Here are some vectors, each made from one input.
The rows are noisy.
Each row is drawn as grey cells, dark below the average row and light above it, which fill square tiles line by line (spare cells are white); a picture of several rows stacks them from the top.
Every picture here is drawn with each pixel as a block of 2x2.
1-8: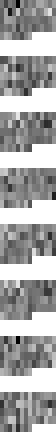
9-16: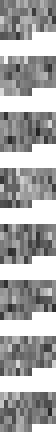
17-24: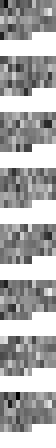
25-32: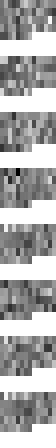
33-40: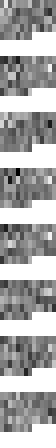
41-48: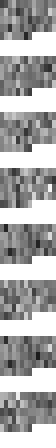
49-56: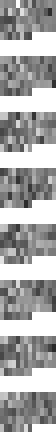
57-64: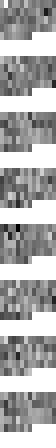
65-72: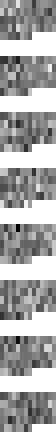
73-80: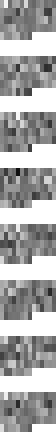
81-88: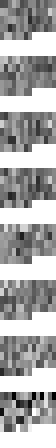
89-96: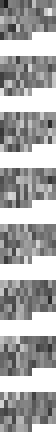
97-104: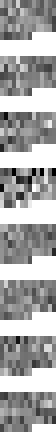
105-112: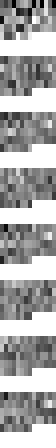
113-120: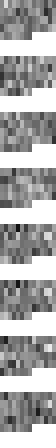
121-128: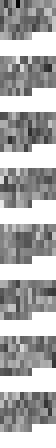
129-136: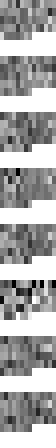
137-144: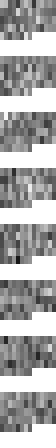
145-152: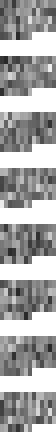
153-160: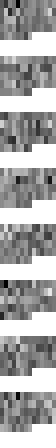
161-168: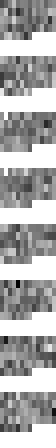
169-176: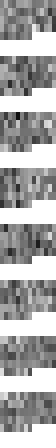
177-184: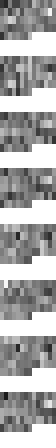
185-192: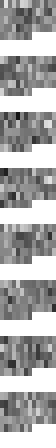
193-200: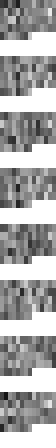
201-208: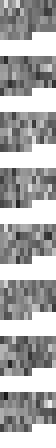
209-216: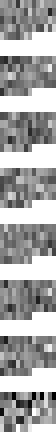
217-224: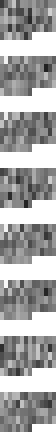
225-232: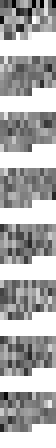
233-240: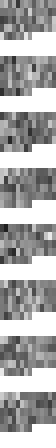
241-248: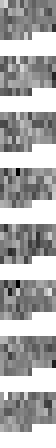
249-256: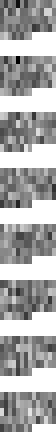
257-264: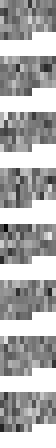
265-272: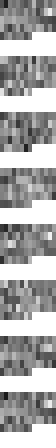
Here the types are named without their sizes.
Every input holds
a list of points on a line.
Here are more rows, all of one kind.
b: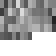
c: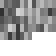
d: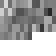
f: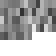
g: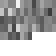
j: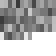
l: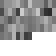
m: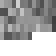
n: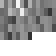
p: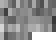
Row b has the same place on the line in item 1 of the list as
m and p.
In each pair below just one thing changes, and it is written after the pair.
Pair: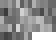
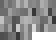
the place on the line in item 2 of the list
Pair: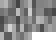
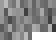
the place on the line in item 1 of the list
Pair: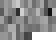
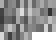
the place on the line in item 1 of the list
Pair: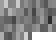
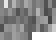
the place on the line in item 1 of the list
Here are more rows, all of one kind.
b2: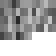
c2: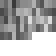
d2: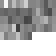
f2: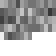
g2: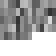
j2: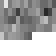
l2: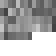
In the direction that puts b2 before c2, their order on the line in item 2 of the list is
g2, b2, c2, f2, l2, j2, d2.
